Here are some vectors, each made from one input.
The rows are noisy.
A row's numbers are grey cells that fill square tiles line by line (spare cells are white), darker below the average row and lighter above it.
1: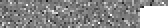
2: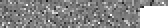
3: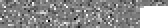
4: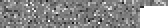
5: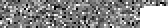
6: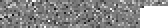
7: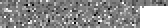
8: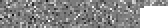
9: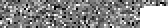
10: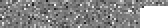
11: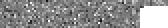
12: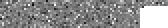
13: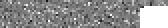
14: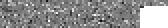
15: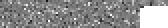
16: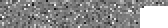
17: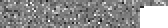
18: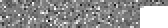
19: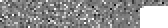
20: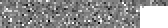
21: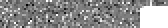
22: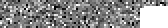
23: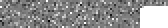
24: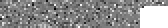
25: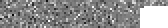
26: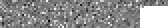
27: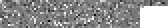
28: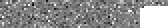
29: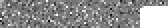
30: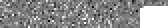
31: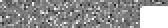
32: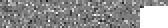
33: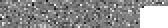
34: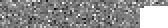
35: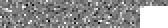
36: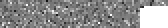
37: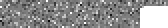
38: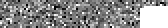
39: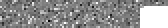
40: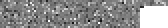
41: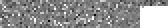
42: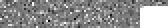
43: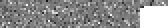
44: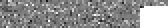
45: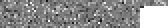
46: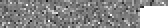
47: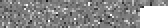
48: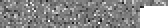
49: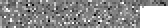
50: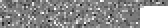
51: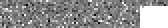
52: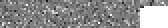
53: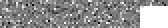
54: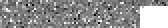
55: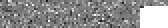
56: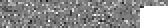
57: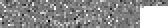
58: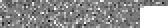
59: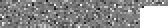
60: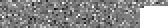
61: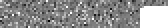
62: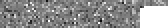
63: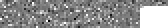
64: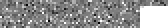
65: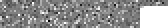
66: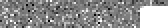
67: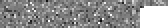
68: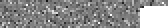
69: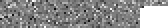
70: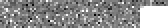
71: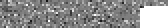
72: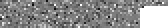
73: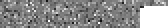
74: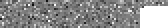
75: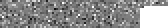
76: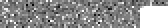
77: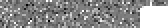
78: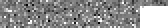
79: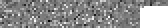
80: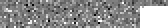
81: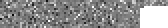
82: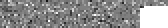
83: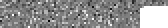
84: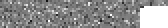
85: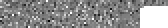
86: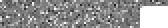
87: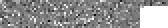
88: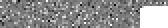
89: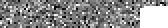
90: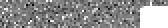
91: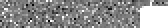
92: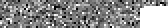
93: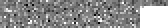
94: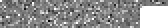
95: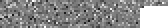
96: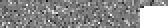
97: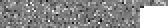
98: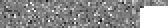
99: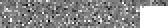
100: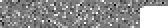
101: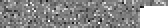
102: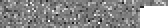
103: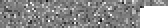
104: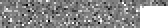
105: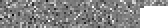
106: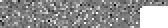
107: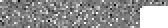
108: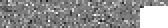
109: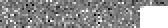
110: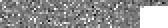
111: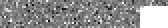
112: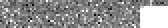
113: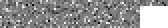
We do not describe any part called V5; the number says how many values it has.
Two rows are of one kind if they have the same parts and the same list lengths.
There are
3 kinds of row.
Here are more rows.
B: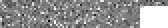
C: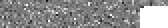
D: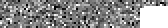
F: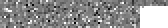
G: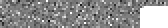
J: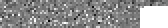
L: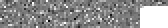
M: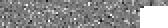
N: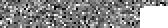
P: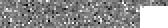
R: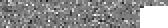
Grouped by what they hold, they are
B, F, G, J, L, P
C, M, R
D, N

